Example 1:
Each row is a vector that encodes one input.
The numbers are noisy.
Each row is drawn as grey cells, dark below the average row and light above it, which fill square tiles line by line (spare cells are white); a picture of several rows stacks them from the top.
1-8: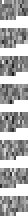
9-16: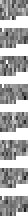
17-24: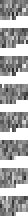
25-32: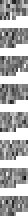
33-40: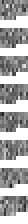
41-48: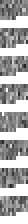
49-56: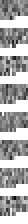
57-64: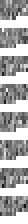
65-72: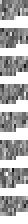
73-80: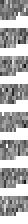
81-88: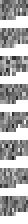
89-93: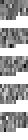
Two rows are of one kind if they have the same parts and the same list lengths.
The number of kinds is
3.
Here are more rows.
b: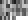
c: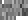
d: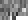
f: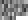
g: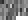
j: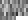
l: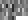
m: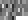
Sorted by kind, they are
b
c, d, j
f, g, l, m

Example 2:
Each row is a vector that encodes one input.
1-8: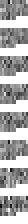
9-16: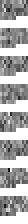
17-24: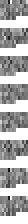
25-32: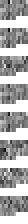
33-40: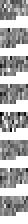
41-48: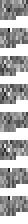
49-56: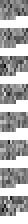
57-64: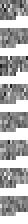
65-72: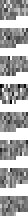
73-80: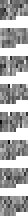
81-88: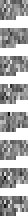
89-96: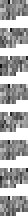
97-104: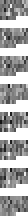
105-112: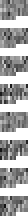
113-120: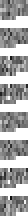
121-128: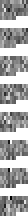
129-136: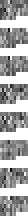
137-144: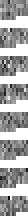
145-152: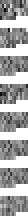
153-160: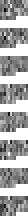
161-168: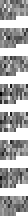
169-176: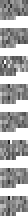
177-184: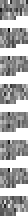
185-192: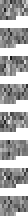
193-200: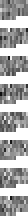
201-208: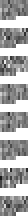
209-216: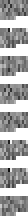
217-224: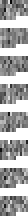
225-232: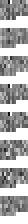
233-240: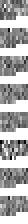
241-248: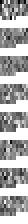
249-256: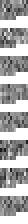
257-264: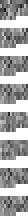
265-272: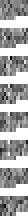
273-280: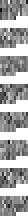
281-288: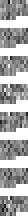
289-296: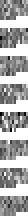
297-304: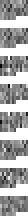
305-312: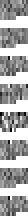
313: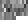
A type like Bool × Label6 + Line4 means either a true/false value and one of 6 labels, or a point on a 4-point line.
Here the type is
List2(Line7).
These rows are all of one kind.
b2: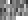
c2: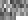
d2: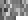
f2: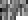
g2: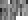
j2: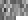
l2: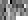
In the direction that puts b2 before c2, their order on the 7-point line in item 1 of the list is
f2, g2, b2, l2, c2, j2, d2.
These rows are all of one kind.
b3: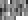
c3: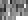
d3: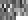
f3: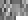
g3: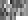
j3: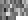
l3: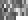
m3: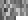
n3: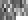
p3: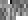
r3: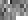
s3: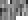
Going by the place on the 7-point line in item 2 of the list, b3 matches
f3, m3, p3 and r3.
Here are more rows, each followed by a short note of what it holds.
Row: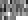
a list of two items
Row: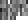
a list of two items
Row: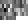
a list of two items
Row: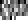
the empty list
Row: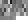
a list of two items
